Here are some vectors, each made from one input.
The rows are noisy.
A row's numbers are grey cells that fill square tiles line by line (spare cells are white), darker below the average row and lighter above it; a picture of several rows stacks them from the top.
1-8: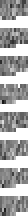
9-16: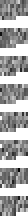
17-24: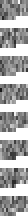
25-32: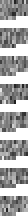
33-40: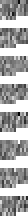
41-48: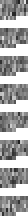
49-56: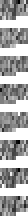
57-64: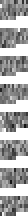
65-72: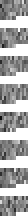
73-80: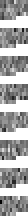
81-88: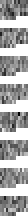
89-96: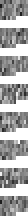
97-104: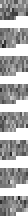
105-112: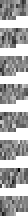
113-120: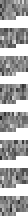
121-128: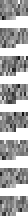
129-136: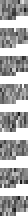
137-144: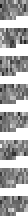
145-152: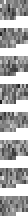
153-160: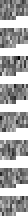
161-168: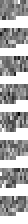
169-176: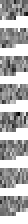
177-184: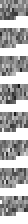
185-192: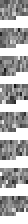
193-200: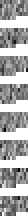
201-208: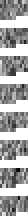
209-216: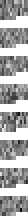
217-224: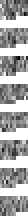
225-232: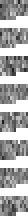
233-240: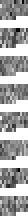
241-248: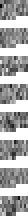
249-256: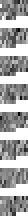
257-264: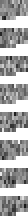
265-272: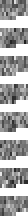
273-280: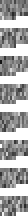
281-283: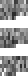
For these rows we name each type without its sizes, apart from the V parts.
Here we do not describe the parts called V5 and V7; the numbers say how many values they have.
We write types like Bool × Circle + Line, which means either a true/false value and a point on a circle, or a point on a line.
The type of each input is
Label × (Label × Line + V5) × V7.
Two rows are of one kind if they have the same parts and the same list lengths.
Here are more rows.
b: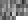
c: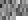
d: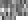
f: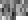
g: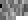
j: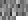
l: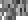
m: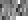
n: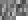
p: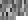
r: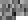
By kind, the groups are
b, c, d, g, j, m, n, p
f, l, r

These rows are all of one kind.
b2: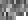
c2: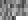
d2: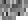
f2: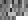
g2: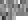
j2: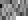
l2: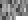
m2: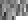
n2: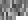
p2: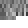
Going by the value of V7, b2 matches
d2, f2 and n2.
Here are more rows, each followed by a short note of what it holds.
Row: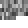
a label, a value of V5 and a value of V7
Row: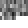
a label, a value of V5 and a value of V7
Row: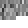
two labels, a point on a line and a value of V7
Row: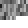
two labels, a point on a line and a value of V7
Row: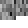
a label, a value of V5 and a value of V7
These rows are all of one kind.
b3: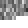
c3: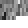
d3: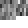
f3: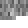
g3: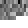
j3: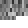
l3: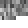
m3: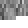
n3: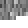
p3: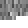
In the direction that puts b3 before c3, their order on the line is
b3, m3, l3, d3, g3, c3, n3, p3, j3, f3.
